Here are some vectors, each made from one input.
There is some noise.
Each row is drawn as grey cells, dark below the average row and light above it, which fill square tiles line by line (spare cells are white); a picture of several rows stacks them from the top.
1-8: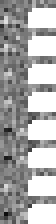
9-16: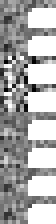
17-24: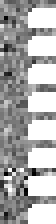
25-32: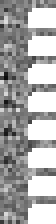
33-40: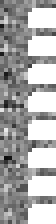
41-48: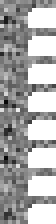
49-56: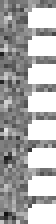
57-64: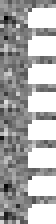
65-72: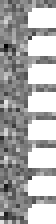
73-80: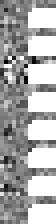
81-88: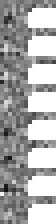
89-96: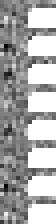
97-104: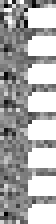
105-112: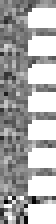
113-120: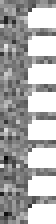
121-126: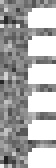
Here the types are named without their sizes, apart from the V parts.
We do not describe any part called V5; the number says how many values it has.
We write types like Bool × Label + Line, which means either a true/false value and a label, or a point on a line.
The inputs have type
List(Bool × Line × V5).
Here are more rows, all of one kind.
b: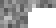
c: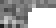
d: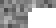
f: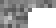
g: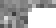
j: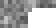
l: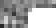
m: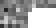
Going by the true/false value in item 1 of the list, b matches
g and j.
